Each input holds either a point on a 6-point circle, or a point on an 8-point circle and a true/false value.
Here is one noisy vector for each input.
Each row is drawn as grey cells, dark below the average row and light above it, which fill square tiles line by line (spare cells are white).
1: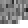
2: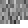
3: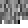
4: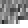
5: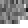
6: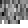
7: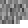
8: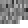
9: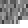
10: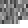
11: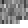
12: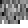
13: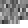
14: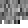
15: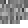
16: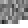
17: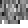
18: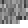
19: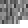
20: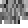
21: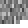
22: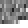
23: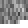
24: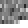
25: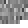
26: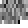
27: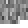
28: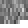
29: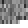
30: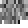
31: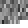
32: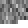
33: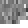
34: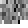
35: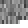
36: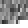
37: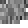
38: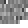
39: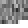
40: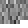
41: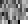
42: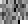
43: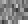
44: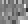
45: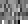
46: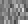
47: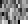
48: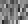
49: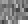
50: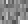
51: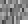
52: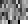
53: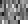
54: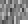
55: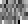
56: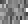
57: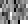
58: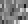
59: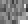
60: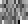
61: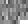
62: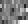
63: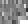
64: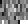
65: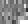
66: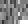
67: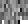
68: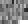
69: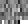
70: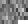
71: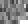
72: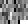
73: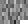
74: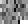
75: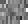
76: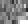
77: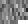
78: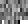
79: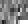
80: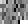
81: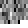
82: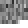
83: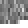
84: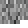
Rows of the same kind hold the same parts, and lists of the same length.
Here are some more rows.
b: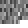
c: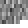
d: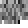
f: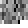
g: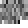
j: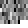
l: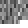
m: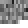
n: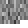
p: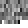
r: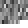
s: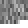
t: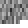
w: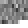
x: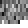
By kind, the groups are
b, c, l, m, n, r, s, t, w
d, f, g, j, p, x

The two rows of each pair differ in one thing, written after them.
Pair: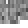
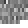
the true/false value
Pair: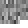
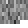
the place on the 8-point circle
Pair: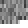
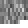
the true/false value
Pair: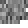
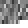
the place on the 8-point circle
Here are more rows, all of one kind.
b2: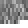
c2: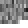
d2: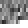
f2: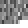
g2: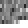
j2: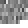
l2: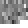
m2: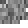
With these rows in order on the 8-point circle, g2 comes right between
b2 and d2.
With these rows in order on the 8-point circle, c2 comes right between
d2 and f2.
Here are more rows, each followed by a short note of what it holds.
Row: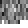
a point on a 6-point circle
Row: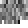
a point on a 6-point circle
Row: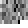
a point on a 6-point circle
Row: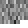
a point on an 8-point circle and a true/false value
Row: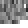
a point on an 8-point circle and a true/false value
